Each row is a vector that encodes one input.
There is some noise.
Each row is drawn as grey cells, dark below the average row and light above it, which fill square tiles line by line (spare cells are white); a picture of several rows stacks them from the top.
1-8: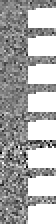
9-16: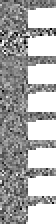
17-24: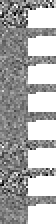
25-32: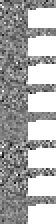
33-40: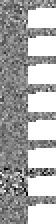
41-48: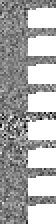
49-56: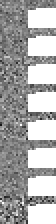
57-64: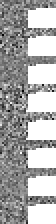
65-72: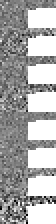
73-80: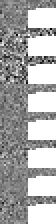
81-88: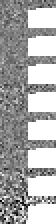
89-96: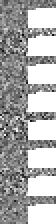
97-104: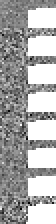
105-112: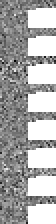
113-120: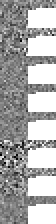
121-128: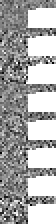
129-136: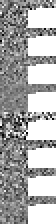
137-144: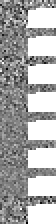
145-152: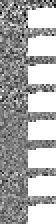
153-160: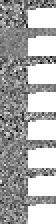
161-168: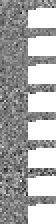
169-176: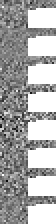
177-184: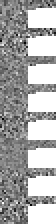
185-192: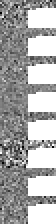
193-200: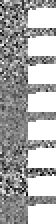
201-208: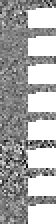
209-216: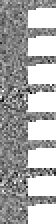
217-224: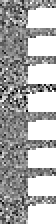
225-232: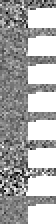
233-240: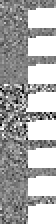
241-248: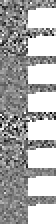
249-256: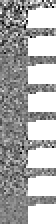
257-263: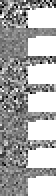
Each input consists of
a node of an 11-node tree, together with either a point on a 16-point circle, or four true/false values.
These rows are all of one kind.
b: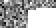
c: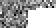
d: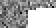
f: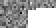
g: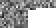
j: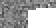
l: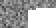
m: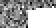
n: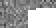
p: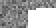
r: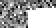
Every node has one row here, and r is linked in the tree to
f.
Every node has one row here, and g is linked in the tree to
j.
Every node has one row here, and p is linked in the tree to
d and m.
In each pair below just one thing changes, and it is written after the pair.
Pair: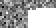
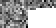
the place on the 16-point circle
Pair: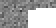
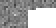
the place on the 16-point circle
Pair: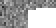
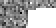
the node of the tree
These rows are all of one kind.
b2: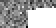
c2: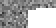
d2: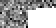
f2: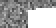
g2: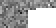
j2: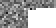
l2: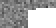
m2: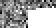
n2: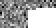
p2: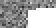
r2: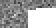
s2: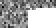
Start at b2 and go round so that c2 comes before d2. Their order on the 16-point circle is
b2, f2, l2, c2, p2, s2, r2, j2, m2, n2, g2, d2.
